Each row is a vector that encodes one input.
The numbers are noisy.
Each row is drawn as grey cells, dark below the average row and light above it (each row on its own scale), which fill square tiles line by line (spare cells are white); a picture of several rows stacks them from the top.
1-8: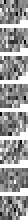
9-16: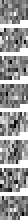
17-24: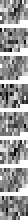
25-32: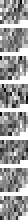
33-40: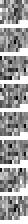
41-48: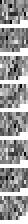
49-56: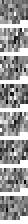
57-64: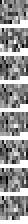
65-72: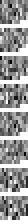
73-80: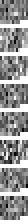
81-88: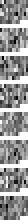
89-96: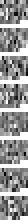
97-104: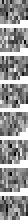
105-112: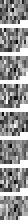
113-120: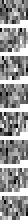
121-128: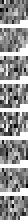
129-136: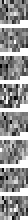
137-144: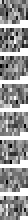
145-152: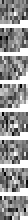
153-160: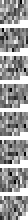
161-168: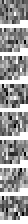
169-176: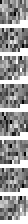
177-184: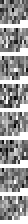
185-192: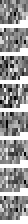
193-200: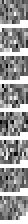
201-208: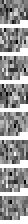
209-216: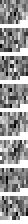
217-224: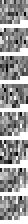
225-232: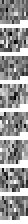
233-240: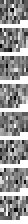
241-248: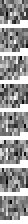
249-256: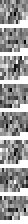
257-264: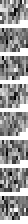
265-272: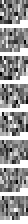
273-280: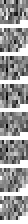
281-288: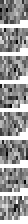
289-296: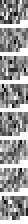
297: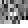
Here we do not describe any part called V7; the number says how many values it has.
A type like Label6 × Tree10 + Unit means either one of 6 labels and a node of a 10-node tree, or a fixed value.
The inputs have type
Bool × Bool × Bool × Bool + (Tree10 + Unit) × V7.
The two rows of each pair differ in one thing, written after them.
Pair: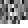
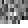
the node of the tree
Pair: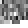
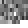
the value of V7
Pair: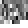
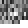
the node of the tree
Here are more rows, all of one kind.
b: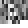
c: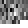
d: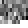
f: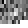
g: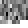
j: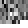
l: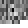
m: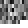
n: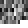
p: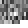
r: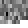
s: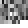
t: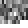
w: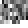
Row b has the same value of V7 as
j, m, s and w.
